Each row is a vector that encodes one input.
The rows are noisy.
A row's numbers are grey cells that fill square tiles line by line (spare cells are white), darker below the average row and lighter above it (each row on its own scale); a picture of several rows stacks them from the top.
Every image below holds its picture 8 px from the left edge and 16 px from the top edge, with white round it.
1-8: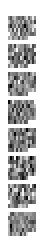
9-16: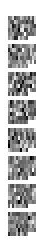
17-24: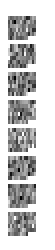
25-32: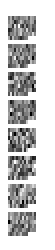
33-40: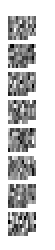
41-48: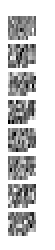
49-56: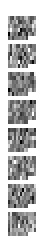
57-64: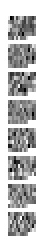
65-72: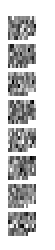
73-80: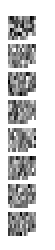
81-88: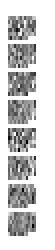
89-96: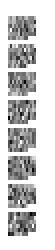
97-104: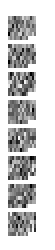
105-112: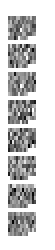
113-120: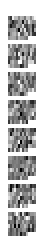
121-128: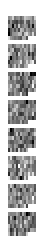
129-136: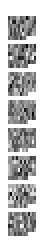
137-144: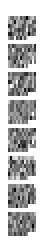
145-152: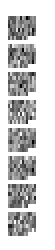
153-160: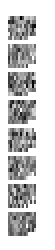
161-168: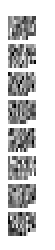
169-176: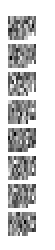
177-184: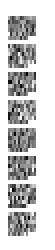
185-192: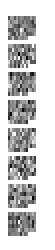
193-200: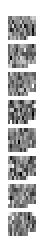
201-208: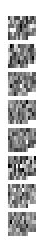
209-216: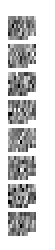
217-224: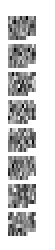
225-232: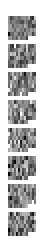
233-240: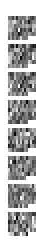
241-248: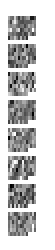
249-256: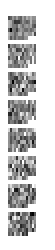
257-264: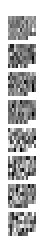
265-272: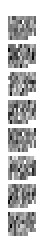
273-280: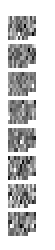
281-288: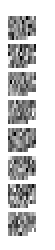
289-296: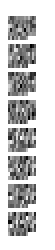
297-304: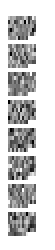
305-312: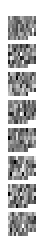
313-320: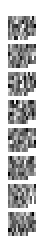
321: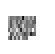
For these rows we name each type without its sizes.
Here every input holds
a label, together with either a label, or a node of a tree.
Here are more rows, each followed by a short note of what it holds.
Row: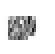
two labels
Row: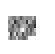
two labels
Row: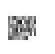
a label and a node of a tree
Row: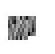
two labels
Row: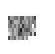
a label and a node of a tree
